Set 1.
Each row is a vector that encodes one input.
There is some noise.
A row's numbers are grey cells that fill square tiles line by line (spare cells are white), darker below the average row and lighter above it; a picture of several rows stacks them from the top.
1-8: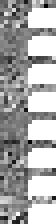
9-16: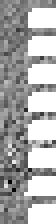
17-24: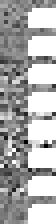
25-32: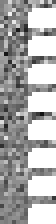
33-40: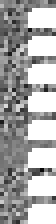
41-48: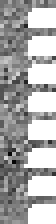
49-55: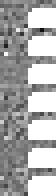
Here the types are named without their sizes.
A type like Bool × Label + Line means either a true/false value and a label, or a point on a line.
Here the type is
(Bool × Bool × Bool + Unit) × Label.
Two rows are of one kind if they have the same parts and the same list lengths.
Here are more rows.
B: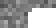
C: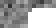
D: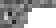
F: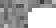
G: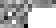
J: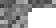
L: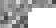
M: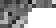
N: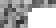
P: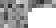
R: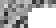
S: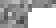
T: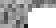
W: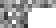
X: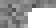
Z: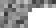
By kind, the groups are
B, L
C, D, F, G, J, M, N, P, R, S, T, W, X, Z

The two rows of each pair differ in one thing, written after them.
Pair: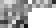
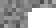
one of the three true/false values
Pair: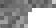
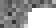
the label
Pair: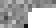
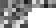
one of the three true/false values
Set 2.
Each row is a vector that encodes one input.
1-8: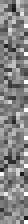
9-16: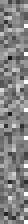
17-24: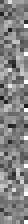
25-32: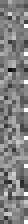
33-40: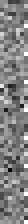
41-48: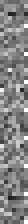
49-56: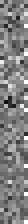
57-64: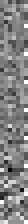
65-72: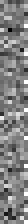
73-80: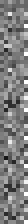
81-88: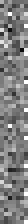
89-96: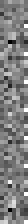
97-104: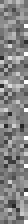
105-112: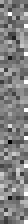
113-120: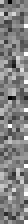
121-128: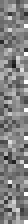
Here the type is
Line9 + Line15.
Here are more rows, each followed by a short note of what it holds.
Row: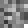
a point on a 9-point line
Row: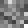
a point on a 15-point line
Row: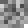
a point on a 15-point line
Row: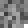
a point on a 9-point line
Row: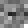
a point on a 9-point line
